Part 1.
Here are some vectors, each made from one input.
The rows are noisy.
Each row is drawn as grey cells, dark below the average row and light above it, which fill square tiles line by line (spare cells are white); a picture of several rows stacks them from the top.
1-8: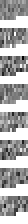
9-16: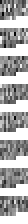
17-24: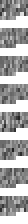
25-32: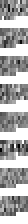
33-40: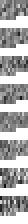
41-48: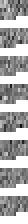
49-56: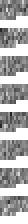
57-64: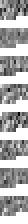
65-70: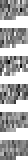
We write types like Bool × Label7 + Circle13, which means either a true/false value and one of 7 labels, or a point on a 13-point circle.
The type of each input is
Line7 + Line8.
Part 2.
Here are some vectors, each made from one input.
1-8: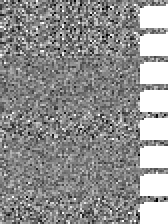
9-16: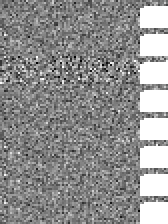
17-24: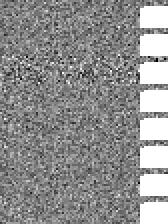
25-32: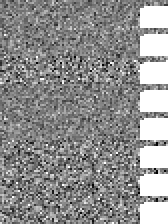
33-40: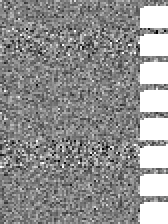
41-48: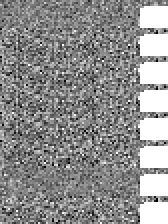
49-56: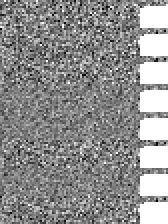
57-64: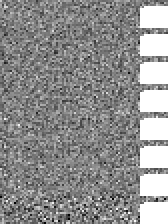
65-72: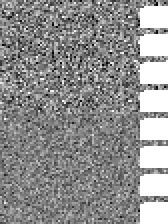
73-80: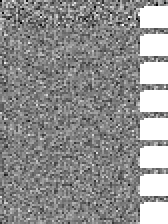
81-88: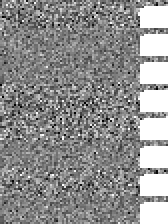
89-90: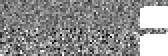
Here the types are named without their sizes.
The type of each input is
Bool × Bool × Bool × Bool + Tree + Unit.
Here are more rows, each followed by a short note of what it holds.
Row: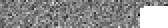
four true/false values
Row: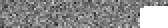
four true/false values
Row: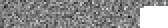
four true/false values
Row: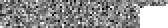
a fixed value
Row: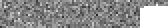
four true/false values
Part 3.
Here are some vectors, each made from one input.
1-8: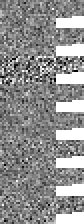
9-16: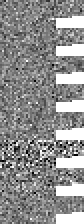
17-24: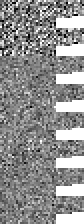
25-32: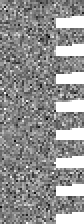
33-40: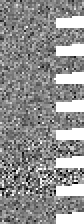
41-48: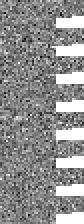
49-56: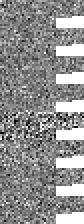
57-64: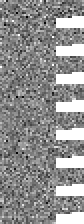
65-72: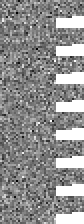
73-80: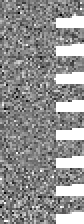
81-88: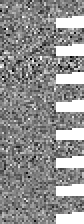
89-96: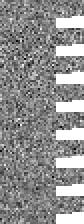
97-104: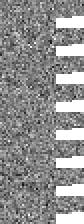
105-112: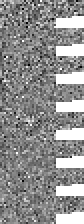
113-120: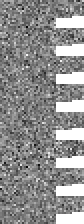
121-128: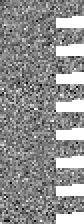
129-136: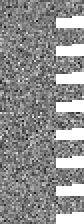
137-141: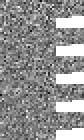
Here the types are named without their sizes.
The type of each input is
Circle × Circle + Unit.
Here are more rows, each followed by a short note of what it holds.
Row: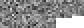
a point on each of two circles
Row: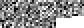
a fixed value
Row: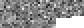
a point on each of two circles
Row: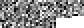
a fixed value
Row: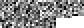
a fixed value
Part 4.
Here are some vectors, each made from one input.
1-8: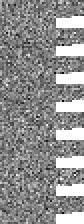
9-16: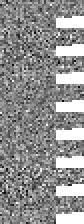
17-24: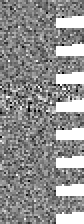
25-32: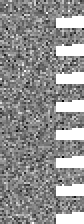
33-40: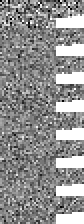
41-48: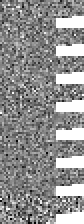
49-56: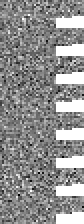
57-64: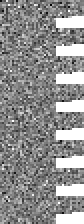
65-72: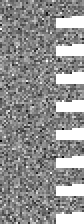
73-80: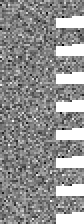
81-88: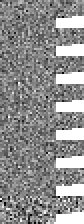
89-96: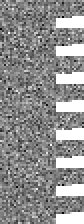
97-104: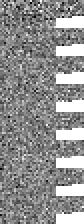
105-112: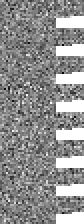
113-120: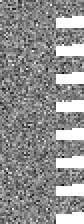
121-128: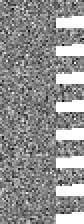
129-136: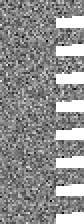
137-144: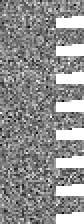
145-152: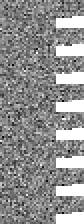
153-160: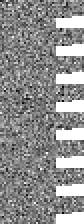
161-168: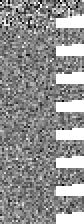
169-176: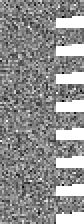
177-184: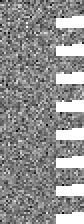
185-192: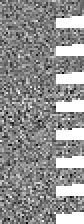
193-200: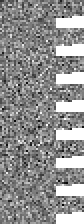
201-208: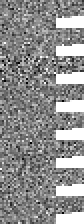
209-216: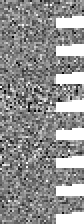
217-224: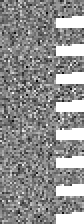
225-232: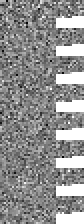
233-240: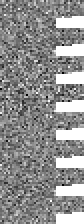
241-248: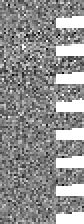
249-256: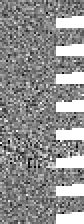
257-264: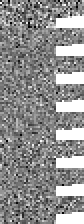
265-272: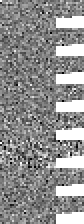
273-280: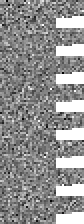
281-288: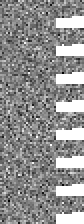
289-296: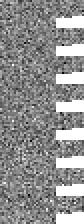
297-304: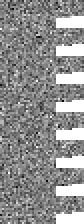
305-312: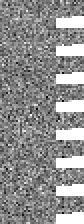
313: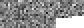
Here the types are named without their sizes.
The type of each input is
List(Line).
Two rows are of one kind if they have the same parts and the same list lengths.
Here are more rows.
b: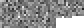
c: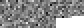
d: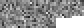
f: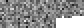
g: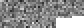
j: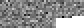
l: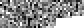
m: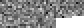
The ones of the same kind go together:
b, d, f, g
c, j, m
l

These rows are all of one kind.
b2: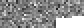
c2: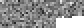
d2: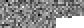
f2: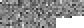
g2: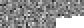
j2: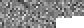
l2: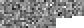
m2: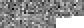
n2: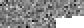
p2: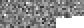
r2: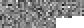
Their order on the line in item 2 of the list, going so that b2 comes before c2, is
p2, l2, m2, n2, d2, f2, r2, b2, c2, g2, j2.
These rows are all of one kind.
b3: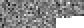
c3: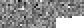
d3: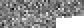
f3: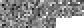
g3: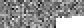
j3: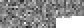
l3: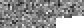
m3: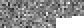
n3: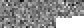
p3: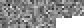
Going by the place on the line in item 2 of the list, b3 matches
l3, m3 and p3.
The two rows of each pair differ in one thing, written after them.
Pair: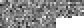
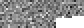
the place on the line in item 2 of the list
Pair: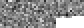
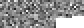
the place on the line in item 1 of the list
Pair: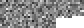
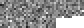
the place on the line in item 2 of the list
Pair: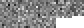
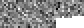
the place on the line in item 1 of the list
